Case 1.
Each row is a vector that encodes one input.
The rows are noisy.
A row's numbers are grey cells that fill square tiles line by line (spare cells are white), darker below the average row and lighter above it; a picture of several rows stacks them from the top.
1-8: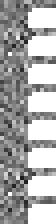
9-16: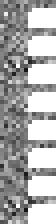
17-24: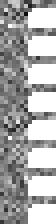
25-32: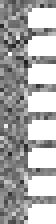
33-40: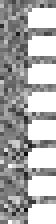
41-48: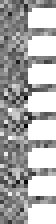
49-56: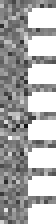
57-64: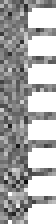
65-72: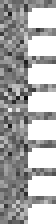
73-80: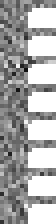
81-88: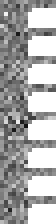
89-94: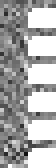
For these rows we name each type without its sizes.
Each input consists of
either a point on a circle, or four true/false values.
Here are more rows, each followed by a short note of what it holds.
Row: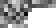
a point on a circle
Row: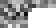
a point on a circle
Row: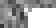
four true/false values
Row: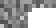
four true/false values
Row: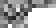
a point on a circle
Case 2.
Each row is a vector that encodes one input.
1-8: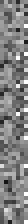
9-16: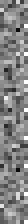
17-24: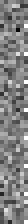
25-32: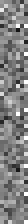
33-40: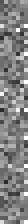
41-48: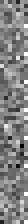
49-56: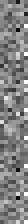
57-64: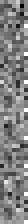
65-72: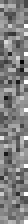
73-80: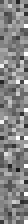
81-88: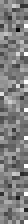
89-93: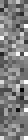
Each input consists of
a point on a 9-point line and a true/false value.
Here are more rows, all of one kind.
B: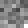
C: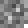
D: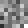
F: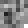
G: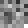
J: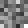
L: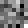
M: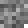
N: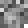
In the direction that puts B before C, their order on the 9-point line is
L, B, J, F, G, M, C, D, N.
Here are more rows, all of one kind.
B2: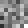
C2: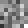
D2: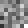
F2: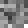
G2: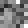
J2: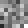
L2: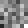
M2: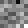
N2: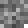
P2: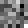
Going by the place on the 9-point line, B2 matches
C2, D2, J2 and L2.
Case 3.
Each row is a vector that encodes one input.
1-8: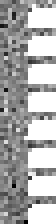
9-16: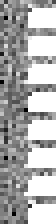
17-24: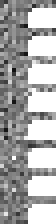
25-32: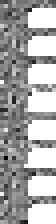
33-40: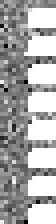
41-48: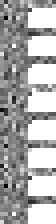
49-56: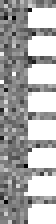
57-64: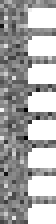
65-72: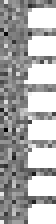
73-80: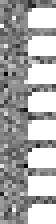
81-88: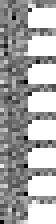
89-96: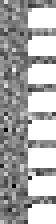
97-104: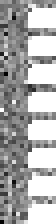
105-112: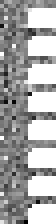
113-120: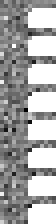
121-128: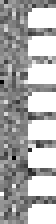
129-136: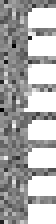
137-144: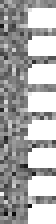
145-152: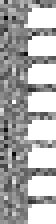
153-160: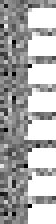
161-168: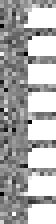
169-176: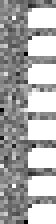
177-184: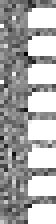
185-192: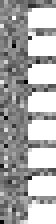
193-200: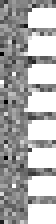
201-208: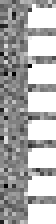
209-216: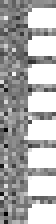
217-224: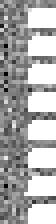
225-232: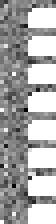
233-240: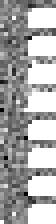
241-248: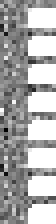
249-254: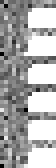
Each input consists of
a point on a 16-point circle and a true/false value.
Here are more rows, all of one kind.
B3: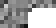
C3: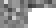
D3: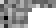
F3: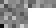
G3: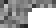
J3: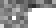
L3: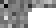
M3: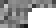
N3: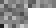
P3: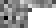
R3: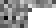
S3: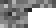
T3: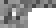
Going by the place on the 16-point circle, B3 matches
G3, M3, P3 and R3.
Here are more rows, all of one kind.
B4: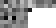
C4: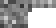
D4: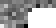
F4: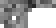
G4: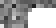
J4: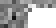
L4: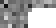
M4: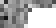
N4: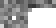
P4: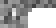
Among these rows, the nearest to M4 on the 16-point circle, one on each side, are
B4 and P4.
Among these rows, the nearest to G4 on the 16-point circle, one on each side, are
F4 and P4.
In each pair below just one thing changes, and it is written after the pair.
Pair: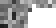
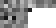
the place on the 16-point circle
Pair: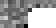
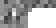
the place on the 16-point circle
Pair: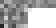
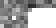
the place on the 16-point circle
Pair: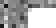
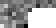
the place on the 16-point circle
